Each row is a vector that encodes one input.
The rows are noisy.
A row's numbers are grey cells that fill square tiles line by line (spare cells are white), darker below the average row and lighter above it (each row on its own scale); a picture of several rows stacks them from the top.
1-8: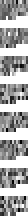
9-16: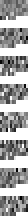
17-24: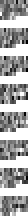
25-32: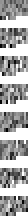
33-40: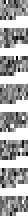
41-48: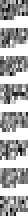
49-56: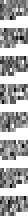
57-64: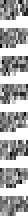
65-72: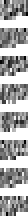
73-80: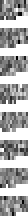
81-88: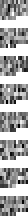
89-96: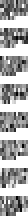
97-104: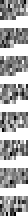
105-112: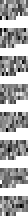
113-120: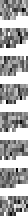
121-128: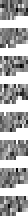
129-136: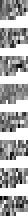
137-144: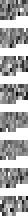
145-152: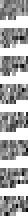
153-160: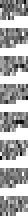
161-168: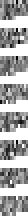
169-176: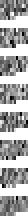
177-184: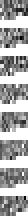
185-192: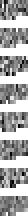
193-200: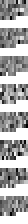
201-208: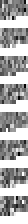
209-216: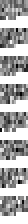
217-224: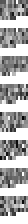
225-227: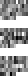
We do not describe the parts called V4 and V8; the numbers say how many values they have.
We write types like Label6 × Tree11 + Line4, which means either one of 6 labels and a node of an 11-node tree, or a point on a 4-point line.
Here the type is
(Tree9 + V8) × V4 + Tree10.
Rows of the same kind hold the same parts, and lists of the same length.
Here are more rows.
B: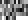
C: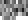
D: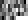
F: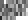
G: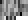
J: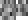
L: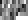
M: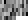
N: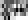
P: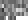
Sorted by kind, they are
B, D
C, J, M, N, P
F, G, L

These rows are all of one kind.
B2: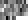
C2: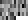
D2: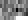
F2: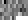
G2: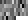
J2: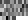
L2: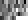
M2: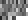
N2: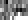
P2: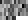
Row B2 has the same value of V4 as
C2, G2, J2 and P2.
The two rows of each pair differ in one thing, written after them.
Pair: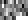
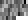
the value of V4
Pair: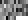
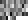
the value of V4
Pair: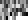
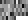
the value of V4
